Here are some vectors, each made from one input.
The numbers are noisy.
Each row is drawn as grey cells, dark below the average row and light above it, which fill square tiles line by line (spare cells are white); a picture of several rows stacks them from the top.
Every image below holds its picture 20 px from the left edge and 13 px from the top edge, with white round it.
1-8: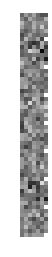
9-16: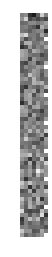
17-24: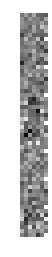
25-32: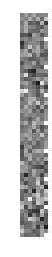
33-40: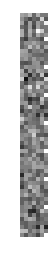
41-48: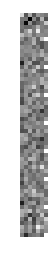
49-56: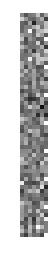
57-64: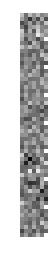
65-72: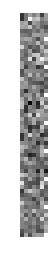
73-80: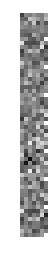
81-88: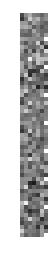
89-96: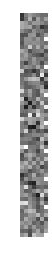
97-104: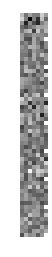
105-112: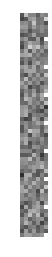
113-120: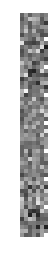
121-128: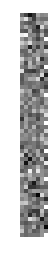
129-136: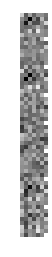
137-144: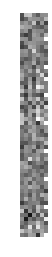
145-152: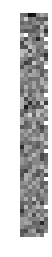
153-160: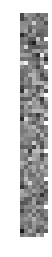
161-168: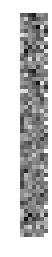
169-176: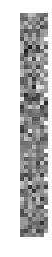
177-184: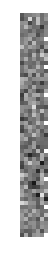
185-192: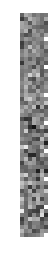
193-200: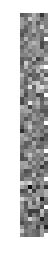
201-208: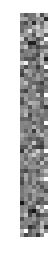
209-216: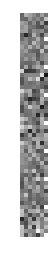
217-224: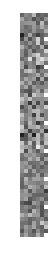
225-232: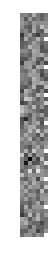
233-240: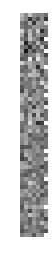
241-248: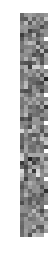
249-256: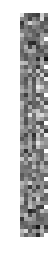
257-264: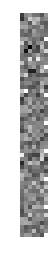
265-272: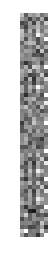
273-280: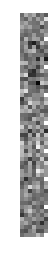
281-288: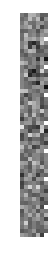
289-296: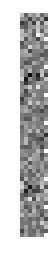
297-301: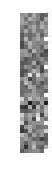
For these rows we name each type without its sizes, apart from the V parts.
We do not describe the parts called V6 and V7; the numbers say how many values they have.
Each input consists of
either a point on a circle and a value of V7, or a point on a line, or a value of V6.
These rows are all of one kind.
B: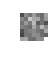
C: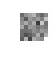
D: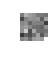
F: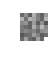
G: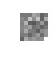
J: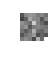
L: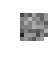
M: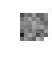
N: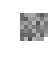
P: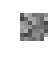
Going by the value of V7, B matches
C and N.
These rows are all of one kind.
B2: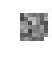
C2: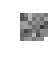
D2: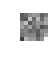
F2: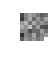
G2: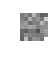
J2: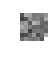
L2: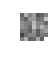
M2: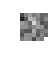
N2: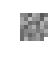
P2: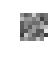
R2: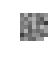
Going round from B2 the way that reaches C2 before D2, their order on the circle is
B2, J2, C2, F2, D2, G2, N2, P2, L2, R2, M2.
